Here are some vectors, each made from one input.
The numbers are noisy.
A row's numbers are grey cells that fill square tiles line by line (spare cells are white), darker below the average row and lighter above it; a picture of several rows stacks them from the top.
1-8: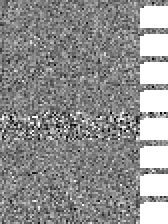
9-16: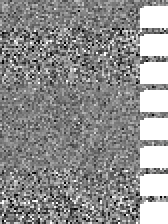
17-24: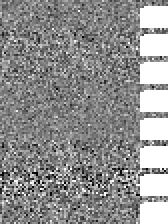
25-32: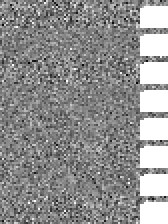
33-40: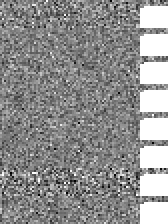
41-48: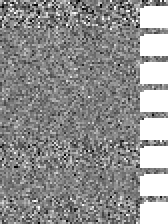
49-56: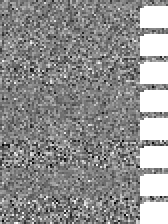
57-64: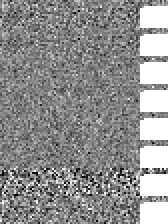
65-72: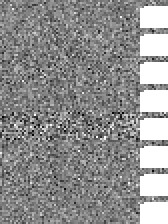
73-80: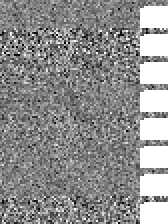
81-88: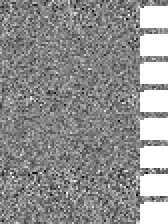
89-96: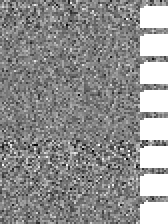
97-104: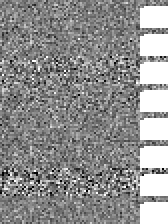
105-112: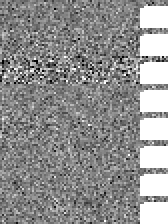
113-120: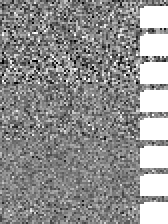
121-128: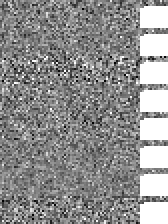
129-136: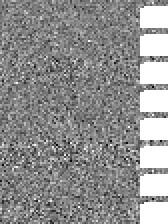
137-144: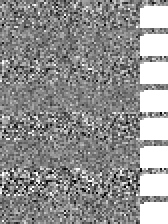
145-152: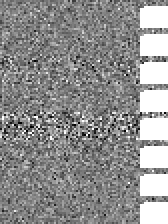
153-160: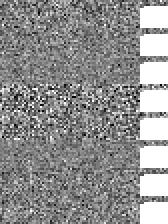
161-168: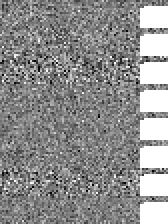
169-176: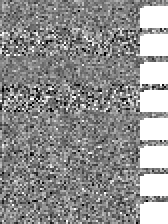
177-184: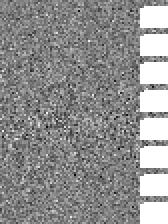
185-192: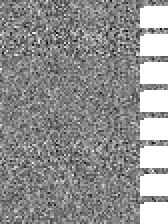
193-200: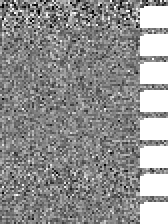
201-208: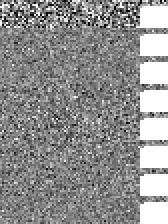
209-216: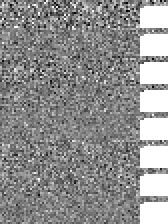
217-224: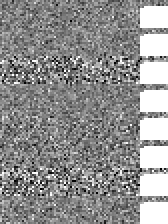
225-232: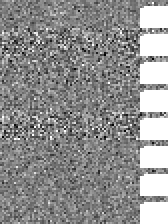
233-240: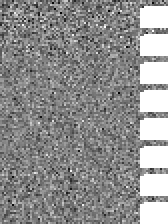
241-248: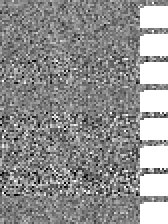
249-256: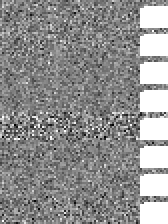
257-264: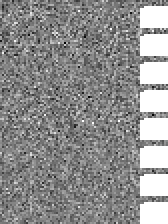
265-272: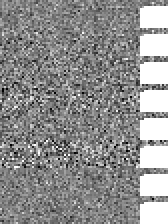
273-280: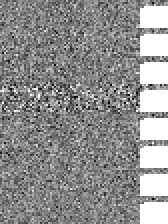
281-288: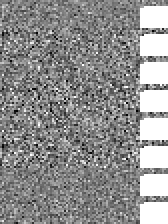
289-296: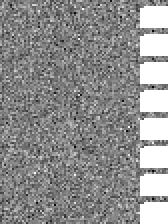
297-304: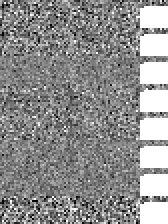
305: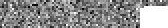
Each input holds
a true/false value, together with either a point on an 18-point circle, or a node of a 15-node tree.
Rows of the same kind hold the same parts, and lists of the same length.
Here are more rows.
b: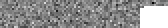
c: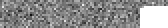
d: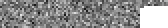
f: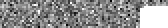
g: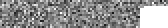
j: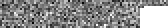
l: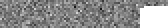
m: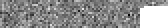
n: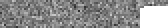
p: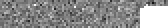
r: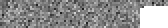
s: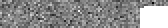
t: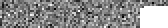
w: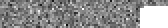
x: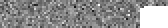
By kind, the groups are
b, f, j, p, r, s, t, w
c, d, g, l, m, n, x

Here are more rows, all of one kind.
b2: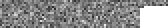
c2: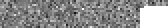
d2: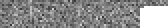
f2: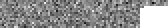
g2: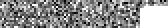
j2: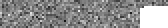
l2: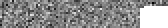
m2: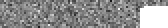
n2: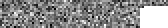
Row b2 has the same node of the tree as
c2, j2 and n2.
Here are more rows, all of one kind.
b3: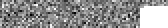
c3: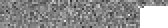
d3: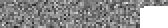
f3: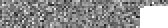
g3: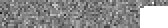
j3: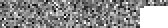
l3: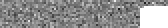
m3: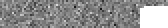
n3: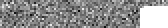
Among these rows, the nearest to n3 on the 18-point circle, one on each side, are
d3 and l3.
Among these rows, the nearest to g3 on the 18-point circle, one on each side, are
d3 and f3.
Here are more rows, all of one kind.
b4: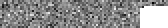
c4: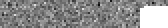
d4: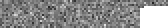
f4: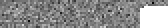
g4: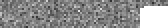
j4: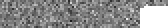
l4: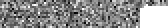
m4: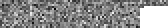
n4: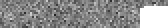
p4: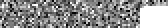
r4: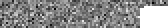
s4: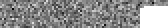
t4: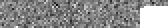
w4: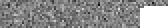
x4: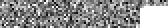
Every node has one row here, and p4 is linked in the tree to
d4, t4 and w4.
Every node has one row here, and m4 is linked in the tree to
d4.
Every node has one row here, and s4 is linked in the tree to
w4.
